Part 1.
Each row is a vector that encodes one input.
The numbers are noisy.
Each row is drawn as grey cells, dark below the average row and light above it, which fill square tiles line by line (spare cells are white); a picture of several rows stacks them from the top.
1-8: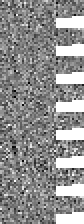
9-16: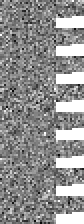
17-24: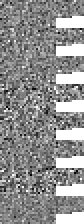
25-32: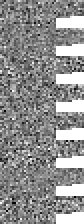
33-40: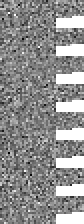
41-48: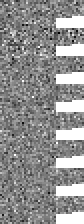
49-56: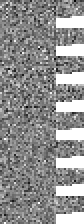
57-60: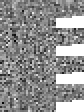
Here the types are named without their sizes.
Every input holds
a point on a line, together with either a fixed value, or four true/false values.
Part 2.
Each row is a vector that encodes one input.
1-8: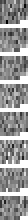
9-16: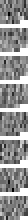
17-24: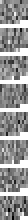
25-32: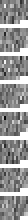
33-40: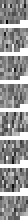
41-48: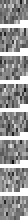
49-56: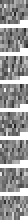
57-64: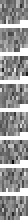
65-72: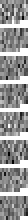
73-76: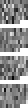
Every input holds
a point on an 8-point circle and a node of a 9-node tree.
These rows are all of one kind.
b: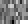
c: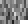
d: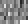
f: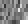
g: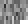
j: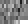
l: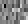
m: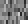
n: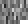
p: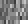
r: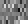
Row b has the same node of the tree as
c, f, l and n.
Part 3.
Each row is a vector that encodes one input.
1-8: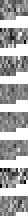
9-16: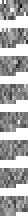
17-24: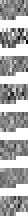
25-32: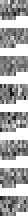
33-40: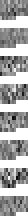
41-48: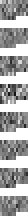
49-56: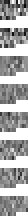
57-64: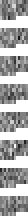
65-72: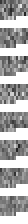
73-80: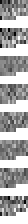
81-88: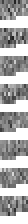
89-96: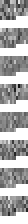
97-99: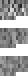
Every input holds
one of 6 labels and one of 10 labels.
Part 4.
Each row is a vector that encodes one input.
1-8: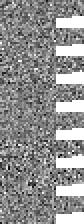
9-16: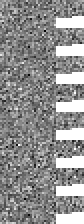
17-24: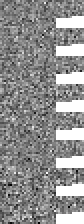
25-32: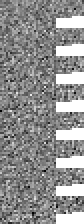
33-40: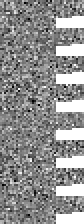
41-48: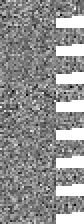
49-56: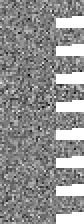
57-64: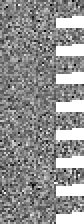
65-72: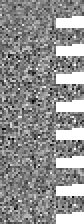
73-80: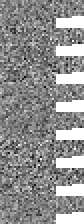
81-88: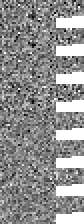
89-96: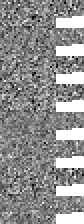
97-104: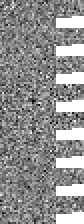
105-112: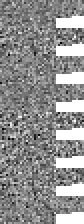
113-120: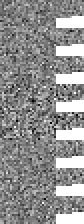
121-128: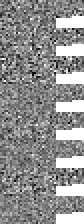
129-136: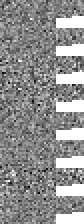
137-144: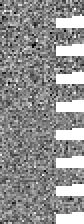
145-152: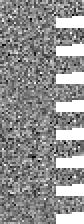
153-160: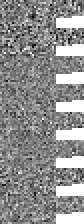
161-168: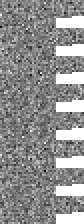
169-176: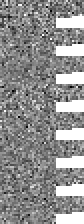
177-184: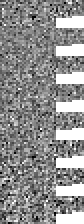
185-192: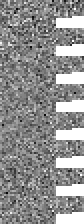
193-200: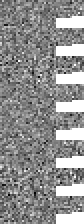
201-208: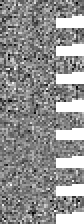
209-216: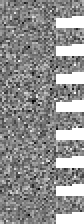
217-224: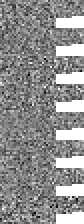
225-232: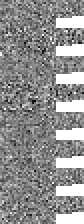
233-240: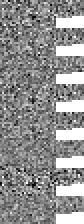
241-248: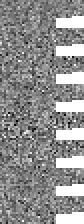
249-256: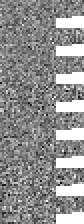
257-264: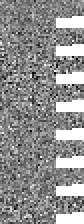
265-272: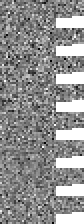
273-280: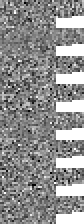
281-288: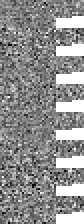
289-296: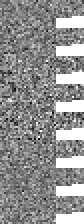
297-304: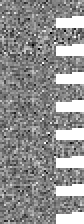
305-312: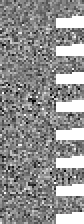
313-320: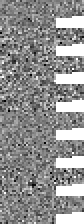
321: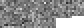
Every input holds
either a point on a 3-point line and a point on a 7-point line, or four true/false values.
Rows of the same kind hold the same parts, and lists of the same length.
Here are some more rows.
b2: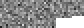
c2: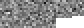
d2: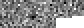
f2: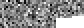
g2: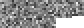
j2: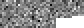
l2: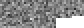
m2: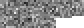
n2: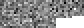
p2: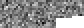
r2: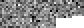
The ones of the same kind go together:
b2, c2, g2, l2, m2, p2
d2, f2, j2, n2, r2

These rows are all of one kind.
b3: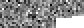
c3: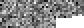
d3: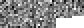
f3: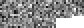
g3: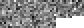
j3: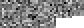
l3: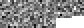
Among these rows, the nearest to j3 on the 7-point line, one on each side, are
b3 and f3.
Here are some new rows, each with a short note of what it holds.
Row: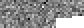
four true/false values
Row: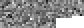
four true/false values
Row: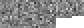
four true/false values
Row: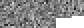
four true/false values
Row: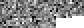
a point on a 3-point line and a point on a 7-point line
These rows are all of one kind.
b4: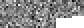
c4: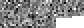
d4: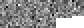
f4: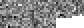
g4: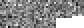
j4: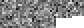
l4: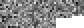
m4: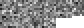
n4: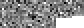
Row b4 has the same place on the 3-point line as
d4 and j4.
